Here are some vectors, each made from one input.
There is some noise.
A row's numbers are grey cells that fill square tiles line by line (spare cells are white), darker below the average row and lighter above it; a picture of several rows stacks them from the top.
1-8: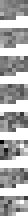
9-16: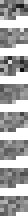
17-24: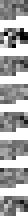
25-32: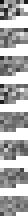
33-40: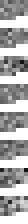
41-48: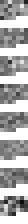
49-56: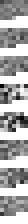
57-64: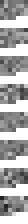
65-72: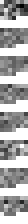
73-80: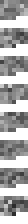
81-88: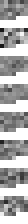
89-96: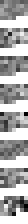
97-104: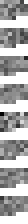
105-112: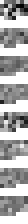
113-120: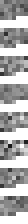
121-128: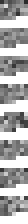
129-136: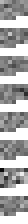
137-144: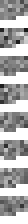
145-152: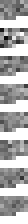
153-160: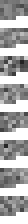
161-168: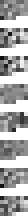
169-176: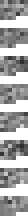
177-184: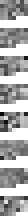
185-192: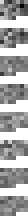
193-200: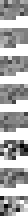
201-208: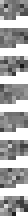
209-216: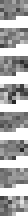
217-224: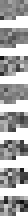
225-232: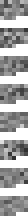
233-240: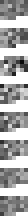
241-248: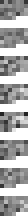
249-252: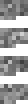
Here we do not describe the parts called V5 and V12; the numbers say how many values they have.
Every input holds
one of 9 labels, a true/false value and a value of V5, together with either a point on a 16-point circle, or a value of V12.
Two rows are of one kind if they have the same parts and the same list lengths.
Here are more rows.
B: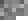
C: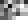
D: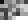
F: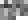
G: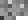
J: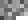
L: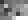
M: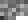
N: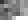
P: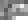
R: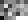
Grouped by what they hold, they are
B, J, L, N
C, D, F, G, M, P, R

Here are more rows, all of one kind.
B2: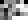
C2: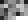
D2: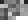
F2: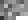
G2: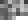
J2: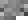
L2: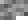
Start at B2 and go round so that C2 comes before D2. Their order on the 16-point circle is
B2, G2, C2, F2, D2, J2, L2.
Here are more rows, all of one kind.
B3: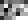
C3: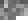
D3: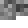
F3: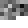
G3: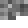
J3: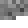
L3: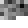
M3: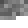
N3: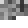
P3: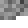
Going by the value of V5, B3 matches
C3 and G3.
